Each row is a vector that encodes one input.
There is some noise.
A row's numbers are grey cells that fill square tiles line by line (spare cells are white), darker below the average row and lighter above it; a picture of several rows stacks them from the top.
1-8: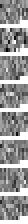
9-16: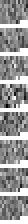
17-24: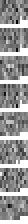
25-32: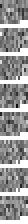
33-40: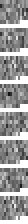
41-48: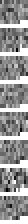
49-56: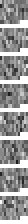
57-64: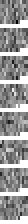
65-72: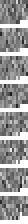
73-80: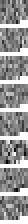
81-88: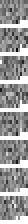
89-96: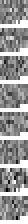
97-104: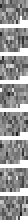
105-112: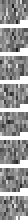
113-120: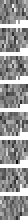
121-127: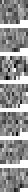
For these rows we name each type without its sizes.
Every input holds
a list of items, each a point on each of two lines.
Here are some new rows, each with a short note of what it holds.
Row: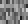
a list of two items
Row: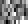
the empty list
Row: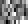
the empty list
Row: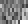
a list of two items
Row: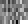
a list of two items
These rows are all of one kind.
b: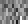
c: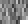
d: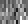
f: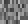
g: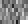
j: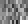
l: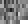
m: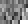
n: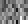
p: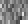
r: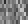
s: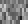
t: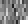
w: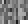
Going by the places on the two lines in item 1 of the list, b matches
d, j and n.
